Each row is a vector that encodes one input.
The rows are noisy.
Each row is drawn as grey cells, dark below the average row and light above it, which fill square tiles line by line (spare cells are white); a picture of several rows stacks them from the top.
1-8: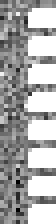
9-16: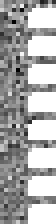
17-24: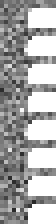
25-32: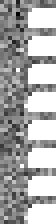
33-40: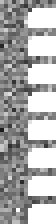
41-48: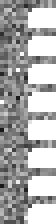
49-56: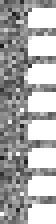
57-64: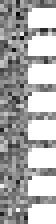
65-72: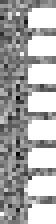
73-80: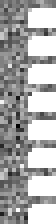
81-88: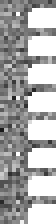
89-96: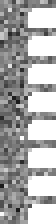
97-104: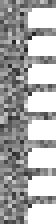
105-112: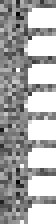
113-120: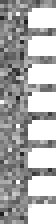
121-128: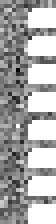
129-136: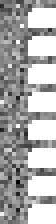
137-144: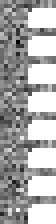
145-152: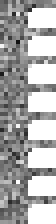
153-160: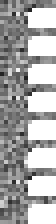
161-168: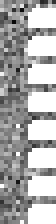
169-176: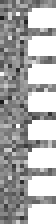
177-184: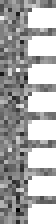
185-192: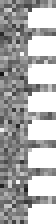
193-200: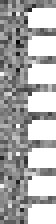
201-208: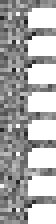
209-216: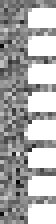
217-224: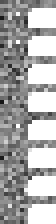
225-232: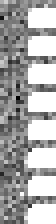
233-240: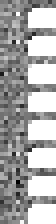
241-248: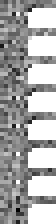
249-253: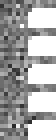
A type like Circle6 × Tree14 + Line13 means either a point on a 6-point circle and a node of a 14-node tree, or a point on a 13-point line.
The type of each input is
Tree13 + Unit.
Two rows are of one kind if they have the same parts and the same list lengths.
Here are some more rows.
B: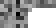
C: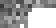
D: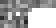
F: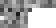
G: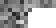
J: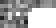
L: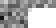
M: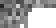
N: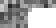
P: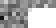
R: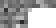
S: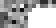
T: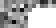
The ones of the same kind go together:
B, C, D, F, G, J, L, M, N, P, R
S, T

